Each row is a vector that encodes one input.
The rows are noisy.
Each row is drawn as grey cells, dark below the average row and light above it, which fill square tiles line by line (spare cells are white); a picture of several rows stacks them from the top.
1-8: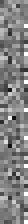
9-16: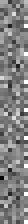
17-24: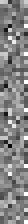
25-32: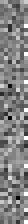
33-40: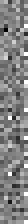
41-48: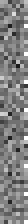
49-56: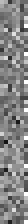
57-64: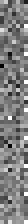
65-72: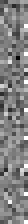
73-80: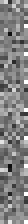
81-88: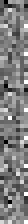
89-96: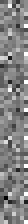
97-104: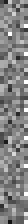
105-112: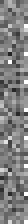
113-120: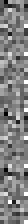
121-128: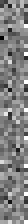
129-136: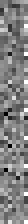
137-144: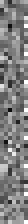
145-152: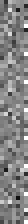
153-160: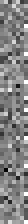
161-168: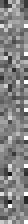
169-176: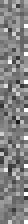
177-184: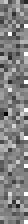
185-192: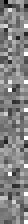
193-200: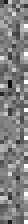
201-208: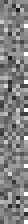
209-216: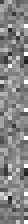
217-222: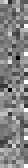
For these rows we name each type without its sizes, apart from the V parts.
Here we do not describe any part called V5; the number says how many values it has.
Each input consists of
a node of a tree, together with either a point on each of two lines, or a value of V5.
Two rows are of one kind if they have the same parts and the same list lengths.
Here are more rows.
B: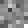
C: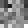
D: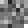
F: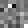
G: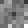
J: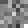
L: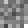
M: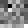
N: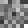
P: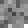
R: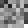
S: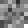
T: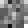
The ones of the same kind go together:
B, C, G, L, M, N, P, R, S
D, F, J, T

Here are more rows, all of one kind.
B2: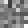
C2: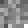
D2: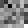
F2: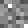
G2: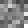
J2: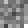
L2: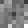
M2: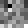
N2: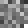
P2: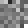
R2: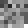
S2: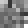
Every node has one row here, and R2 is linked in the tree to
C2, D2 and M2.
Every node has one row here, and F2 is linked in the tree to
L2.
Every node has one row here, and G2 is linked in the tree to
L2.
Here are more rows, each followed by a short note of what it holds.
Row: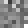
a point on each of two lines and a node of a tree
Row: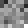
a point on each of two lines and a node of a tree
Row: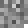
a point on each of two lines and a node of a tree
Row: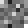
a node of a tree and a value of V5
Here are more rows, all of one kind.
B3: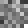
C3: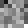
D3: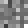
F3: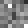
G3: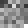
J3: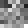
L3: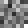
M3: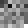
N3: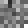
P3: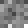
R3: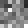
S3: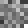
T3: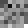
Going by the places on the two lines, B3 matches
C3 and S3.
